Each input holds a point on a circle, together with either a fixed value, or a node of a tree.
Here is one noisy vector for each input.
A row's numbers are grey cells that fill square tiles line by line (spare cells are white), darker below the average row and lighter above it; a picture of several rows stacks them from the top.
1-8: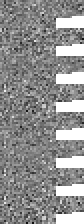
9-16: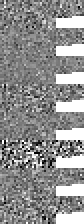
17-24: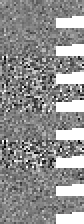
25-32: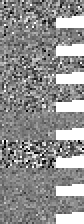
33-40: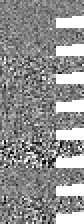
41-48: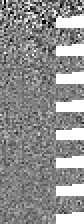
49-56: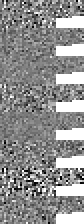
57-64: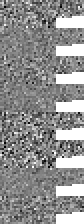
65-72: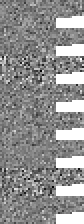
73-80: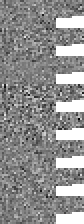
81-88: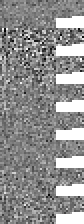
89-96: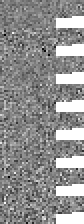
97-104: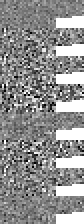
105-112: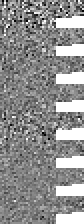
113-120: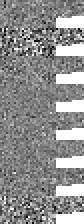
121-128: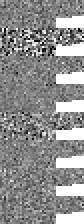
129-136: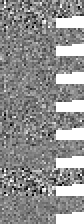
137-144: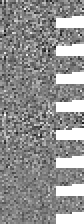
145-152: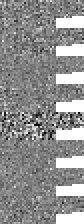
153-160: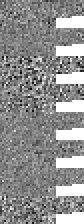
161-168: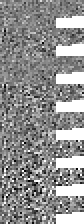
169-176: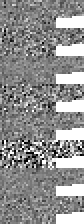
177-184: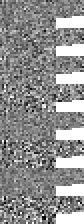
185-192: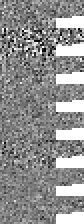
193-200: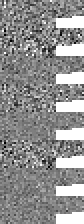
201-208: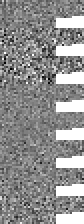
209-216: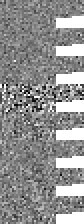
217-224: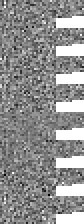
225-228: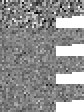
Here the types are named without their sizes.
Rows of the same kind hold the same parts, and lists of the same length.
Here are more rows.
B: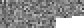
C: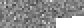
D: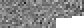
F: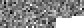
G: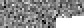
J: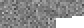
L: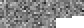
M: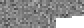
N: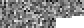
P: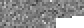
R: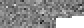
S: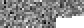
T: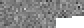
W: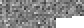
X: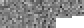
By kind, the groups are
B, C, J, M, N, P, T, X
D, F, G, L, R, S, W

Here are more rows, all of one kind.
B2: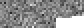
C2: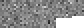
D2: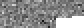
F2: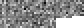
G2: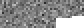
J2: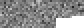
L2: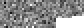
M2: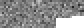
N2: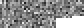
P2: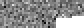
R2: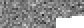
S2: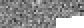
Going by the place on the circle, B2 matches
J2, M2, R2 and S2.
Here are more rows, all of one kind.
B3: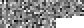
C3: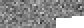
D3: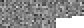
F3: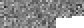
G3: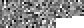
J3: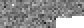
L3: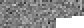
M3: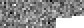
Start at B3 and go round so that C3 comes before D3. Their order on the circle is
B3, J3, C3, L3, M3, G3, D3, F3.
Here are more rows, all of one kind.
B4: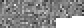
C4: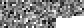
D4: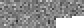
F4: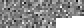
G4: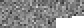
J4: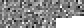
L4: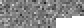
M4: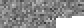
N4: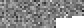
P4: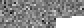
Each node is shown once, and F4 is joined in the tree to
D4 and J4.
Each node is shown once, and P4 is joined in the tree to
J4 and L4.
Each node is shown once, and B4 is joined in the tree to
J4.
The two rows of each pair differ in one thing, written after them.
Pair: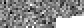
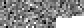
the place on the circle
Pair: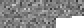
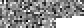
the place on the circle
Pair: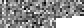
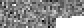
the place on the circle
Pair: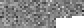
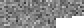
the node of the tree
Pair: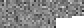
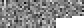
the place on the circle
